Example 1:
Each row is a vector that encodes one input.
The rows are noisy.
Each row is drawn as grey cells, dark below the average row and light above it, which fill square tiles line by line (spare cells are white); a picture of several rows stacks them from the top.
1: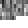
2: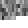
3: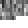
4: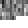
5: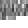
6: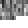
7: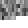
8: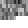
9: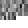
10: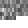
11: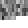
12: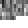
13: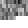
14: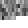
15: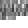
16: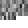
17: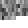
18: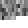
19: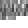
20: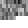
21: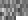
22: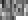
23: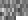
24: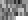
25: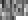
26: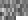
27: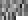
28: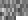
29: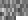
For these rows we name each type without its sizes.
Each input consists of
a point on a line.
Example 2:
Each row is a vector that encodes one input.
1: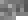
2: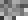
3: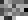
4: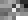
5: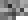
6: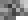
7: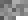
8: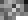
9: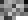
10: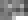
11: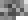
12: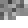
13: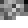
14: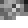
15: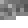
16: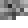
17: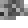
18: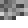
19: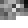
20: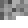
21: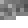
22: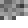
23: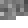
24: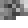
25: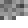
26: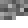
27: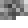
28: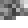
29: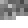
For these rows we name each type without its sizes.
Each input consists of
a point on a line.
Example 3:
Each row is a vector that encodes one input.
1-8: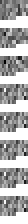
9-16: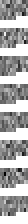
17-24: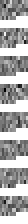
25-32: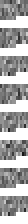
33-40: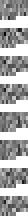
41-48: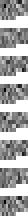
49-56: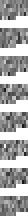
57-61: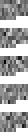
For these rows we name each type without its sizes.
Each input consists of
a point on a line.
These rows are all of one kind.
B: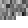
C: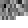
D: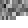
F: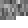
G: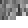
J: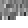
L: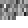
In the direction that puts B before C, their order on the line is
L, J, B, F, G, D, C.
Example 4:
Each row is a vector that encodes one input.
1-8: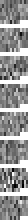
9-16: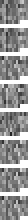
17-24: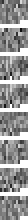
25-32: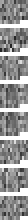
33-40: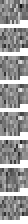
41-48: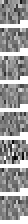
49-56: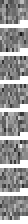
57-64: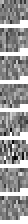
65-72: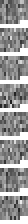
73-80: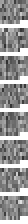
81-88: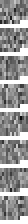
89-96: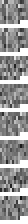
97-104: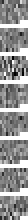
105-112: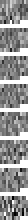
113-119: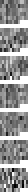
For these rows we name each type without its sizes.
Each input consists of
either a fixed value, or four true/false values.
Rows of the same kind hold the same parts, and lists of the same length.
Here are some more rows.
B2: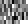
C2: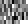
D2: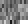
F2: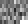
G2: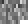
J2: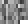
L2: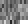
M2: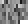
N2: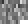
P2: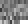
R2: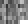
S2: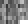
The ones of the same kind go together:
B2, C2
D2, F2, G2, J2, L2, M2, N2, P2, R2, S2

